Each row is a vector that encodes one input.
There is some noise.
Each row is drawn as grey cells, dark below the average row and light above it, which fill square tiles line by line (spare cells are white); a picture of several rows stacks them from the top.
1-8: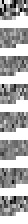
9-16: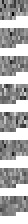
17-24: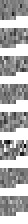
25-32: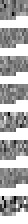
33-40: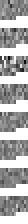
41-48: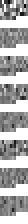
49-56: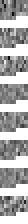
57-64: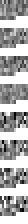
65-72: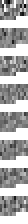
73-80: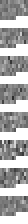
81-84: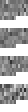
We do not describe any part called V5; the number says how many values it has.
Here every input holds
a value of V5, together with a list of up to two points on a 6-point line.
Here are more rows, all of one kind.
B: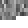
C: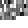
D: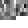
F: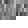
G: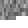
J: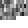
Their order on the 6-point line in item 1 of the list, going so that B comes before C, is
J, B, D, G, C, F.
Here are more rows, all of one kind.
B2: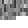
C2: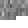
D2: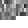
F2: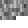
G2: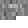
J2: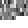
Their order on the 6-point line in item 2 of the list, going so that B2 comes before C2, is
D2, B2, J2, G2, F2, C2.
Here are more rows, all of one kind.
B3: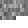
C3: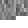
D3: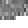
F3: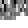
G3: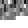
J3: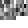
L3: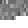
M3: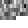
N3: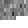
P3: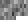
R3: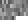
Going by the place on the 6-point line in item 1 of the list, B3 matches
D3 and G3.
